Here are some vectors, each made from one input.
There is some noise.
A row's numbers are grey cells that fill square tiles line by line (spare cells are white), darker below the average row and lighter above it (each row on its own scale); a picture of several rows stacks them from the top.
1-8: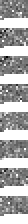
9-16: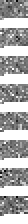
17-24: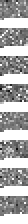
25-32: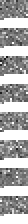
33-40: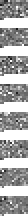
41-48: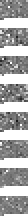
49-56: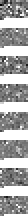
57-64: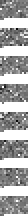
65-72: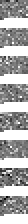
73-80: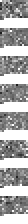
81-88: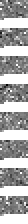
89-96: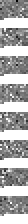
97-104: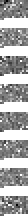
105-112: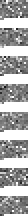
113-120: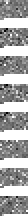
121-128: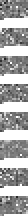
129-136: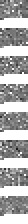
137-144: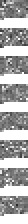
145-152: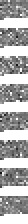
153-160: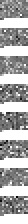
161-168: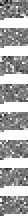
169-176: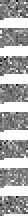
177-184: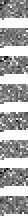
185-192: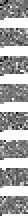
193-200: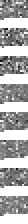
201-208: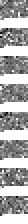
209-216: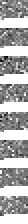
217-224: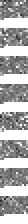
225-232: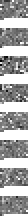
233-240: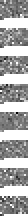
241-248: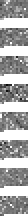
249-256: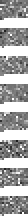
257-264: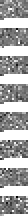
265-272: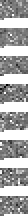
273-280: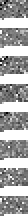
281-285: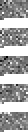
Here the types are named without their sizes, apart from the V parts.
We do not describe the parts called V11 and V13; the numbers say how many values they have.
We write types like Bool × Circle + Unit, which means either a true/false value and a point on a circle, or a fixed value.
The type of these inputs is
(Line + V13) × V11 + Tree.
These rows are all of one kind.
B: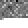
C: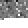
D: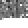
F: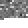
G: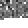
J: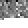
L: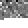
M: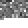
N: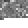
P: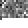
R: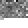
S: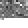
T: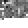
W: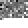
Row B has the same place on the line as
D, J and W.
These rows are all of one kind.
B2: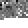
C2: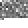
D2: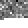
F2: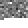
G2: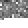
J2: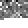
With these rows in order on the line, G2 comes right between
C2 and D2.
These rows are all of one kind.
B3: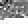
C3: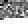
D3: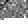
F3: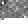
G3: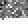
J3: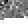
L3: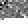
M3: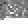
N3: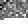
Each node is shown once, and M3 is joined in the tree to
F3.
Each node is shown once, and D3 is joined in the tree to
L3 and N3.
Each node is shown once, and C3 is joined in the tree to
B3.
